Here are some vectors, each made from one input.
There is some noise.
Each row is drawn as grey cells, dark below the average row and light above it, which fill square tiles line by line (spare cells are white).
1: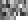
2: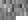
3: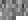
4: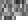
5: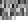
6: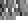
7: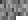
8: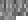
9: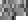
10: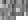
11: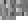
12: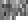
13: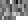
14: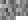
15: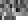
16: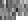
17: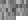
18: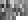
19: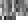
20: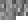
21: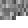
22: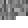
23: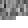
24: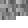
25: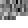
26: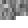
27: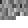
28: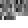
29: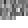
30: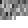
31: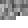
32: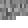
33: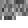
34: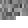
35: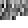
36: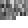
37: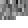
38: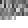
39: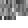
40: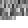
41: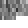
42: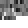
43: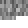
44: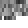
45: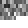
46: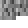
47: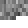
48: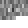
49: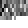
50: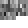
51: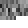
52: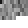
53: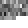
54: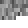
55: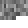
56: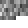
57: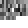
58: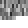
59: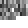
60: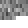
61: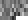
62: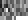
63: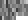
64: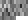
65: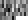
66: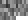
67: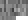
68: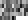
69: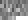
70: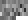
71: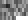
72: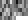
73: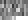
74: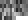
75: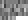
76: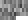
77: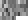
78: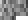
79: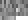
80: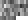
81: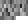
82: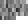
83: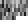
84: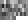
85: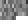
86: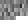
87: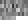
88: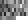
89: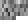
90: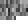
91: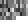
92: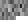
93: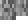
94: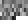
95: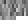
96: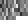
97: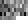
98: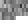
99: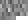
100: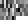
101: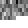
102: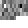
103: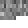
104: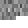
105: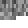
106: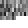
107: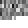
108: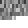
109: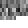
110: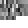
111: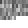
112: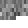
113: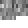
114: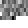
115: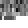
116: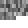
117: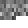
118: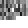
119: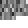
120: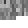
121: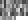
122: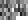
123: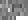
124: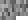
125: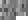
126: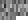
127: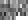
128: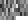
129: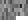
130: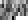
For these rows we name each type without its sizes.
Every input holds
either a point on a circle, or a point on a line and a true/false value.
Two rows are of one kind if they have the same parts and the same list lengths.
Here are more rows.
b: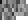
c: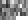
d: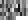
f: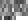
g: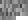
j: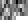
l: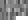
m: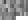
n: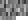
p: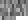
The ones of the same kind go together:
b, c, d, f, j
g, l, m, n, p

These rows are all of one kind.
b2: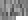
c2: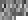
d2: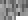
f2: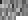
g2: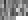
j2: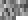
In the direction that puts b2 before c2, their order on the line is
f2, d2, j2, b2, g2, c2.
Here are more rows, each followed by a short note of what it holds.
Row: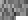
a point on a line and a true/false value
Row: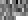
a point on a circle
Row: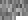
a point on a line and a true/false value
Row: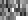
a point on a circle
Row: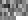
a point on a circle
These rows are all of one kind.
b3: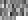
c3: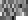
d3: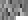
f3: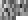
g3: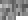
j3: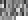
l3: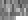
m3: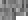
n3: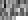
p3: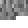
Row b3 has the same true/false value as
f3, g3, j3 and m3.
